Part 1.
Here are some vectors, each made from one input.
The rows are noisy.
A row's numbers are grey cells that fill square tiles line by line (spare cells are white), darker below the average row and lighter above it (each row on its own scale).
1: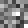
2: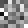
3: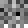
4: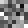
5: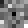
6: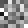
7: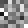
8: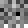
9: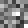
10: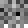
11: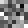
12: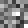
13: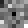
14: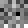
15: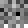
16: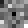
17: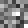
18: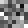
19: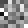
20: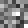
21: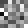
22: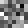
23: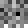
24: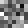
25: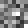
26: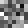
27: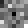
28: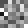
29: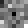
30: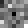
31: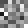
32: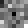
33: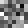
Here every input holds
a point on a 5-point line.
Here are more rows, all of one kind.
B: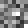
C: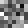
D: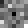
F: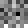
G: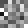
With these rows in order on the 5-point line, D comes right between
F and G.
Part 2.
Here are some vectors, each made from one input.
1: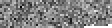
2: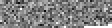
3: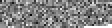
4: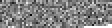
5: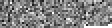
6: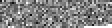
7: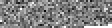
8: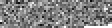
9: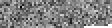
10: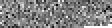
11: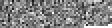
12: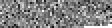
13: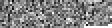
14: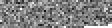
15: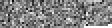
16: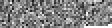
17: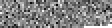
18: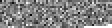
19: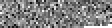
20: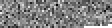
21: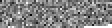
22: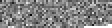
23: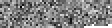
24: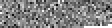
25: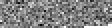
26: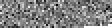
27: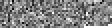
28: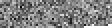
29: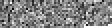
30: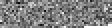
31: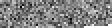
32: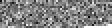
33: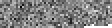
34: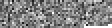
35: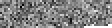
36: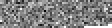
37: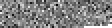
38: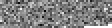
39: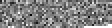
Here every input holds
one of 5 labels.
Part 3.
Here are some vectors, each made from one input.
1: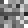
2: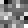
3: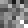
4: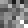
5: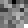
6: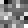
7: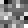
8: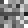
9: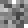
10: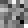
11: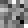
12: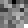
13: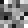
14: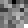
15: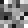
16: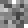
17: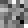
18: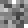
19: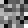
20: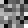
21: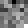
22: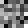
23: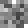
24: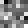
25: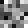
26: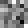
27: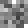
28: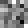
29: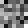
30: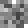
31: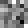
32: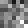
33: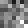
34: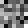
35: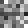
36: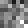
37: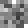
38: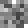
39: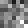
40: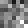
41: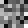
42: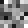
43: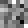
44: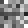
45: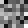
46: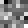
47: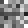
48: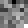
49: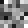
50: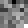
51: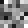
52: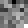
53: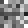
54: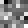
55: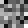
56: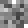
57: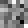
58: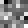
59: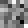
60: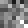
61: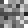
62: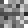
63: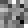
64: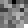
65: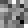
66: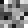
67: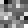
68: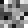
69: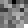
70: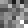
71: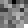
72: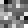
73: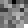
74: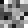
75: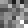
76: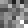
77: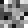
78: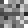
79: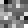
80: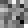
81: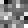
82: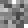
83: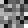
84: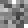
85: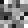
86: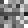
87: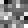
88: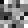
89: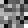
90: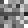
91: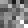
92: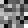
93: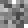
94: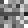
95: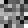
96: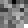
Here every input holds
three true/false values.
